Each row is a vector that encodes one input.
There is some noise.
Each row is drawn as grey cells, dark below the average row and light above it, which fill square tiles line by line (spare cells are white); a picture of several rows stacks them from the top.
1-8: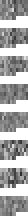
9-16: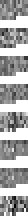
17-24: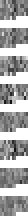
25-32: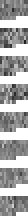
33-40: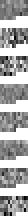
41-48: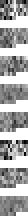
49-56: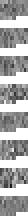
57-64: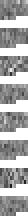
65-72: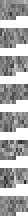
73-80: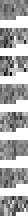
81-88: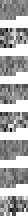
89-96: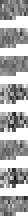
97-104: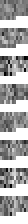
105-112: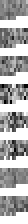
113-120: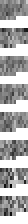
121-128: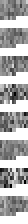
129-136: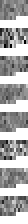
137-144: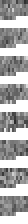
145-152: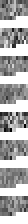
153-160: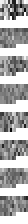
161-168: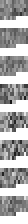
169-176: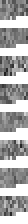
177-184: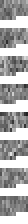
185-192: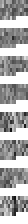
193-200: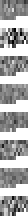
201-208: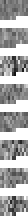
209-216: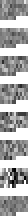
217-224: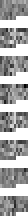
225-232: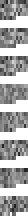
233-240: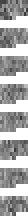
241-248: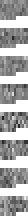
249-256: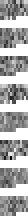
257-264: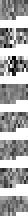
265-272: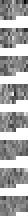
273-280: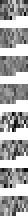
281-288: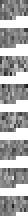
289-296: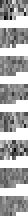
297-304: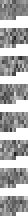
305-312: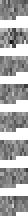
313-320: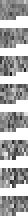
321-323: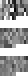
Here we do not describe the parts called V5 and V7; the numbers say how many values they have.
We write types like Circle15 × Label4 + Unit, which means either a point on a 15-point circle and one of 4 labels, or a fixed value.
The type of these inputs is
Bool × V5 + (Label11 + Tree13) × V7.
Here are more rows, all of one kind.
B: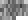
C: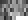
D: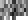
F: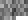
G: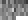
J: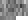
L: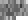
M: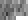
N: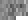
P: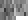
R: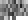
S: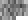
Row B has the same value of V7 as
J and S.
